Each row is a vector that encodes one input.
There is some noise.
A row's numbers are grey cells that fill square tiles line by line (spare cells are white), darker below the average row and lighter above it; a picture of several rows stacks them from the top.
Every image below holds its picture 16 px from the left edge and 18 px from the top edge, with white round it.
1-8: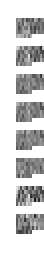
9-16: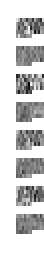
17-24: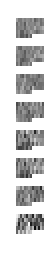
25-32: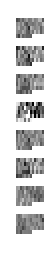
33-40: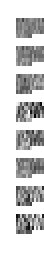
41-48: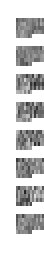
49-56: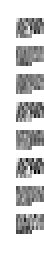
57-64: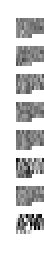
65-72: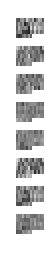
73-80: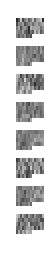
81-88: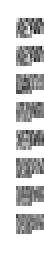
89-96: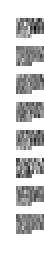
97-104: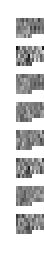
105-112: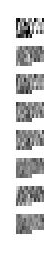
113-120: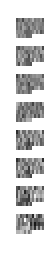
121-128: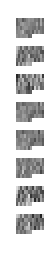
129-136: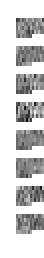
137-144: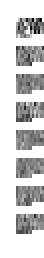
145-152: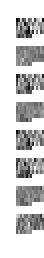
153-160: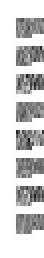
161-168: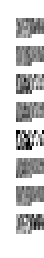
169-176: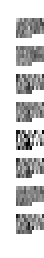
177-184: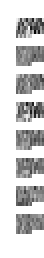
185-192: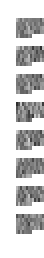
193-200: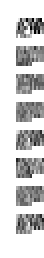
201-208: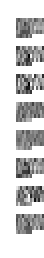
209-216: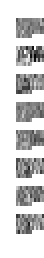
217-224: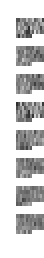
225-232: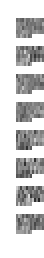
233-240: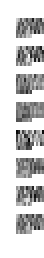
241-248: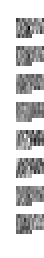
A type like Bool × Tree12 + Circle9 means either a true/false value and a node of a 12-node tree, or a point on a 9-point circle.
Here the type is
Bool × Bool × Bool + Circle10 × Circle10 × Circle10 × Circle10 + Unit.
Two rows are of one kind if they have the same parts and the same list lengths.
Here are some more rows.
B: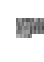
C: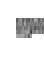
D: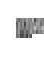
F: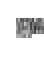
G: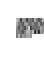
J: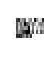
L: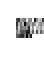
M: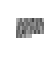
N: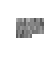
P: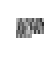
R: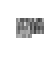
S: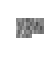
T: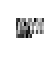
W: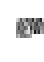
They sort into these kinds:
B, C, F, R, S
D, G, J, L, M, N, T, W
P

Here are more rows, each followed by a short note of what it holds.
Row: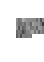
a fixed value
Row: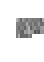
three true/false values
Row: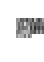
a point on each of four 10-point circles
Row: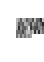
a fixed value
